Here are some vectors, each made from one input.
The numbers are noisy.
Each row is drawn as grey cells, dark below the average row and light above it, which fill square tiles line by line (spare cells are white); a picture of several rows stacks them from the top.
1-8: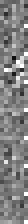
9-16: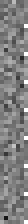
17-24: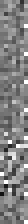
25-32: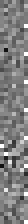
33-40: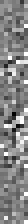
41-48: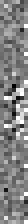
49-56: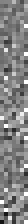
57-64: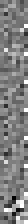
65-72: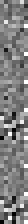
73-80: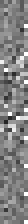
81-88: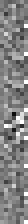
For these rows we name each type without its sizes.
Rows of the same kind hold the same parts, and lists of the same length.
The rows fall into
5 kinds.
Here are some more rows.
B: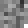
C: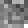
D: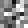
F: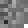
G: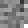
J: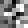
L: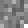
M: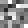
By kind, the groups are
B, G
C
D, J
F, L
M

